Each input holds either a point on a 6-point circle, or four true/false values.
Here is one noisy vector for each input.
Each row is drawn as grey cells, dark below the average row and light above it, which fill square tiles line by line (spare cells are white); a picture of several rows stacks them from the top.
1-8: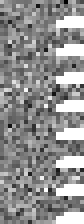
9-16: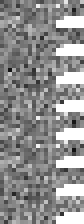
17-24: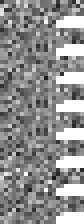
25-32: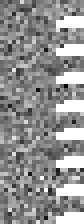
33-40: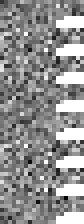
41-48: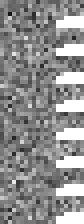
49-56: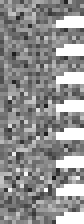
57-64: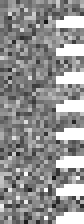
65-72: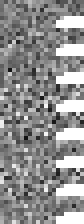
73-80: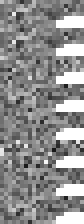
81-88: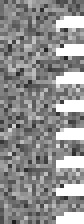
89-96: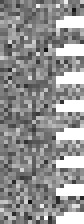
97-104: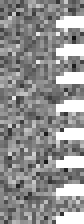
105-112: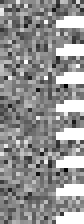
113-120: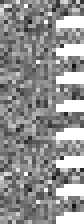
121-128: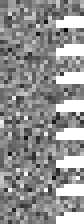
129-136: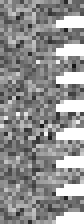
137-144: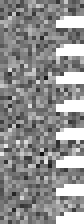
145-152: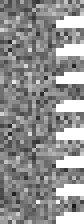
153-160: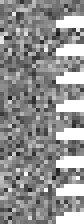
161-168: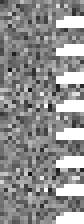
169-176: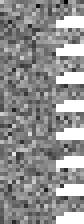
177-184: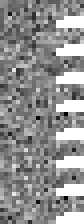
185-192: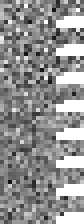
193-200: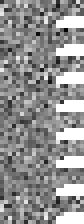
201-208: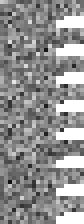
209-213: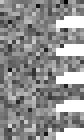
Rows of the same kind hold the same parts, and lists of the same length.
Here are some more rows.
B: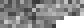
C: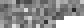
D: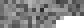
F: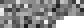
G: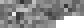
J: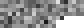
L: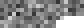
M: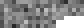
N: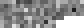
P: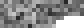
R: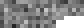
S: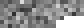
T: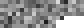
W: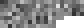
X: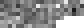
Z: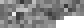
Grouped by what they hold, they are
B, C, D, G, J, L, M, N, P, R, S, T, W, X, Z
F

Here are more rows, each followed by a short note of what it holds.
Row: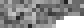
four true/false values
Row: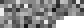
a point on a 6-point circle
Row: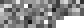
a point on a 6-point circle
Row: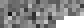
four true/false values
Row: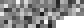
a point on a 6-point circle
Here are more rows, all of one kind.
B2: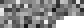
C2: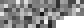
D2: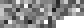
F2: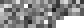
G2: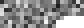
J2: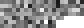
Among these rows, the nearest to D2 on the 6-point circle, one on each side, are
F2 and J2.
